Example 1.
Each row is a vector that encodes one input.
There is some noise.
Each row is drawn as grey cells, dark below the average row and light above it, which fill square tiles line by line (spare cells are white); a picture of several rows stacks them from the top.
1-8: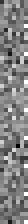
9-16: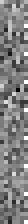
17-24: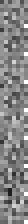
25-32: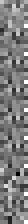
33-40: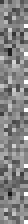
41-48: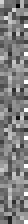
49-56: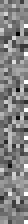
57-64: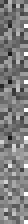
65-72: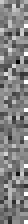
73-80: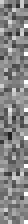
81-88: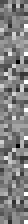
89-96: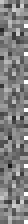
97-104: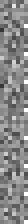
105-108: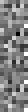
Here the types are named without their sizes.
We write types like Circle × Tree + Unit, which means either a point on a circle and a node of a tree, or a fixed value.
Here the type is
Line.
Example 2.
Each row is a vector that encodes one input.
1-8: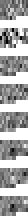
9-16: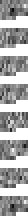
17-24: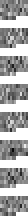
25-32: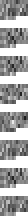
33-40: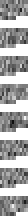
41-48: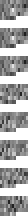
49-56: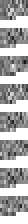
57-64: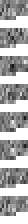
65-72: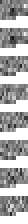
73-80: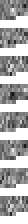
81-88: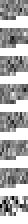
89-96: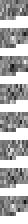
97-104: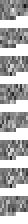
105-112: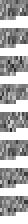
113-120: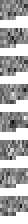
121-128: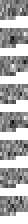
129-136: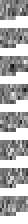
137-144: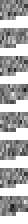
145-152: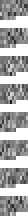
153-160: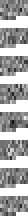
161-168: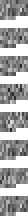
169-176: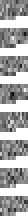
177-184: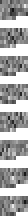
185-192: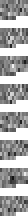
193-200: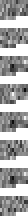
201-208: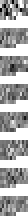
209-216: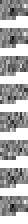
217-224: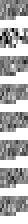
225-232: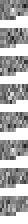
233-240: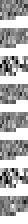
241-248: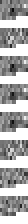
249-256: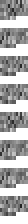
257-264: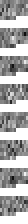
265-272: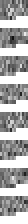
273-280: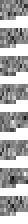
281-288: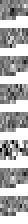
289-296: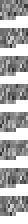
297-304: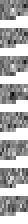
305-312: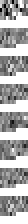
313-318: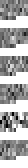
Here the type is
Bool × Bool × Bool + Unit.
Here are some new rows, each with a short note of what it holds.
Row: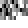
a fixed value
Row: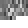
three true/false values
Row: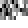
a fixed value
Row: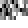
a fixed value
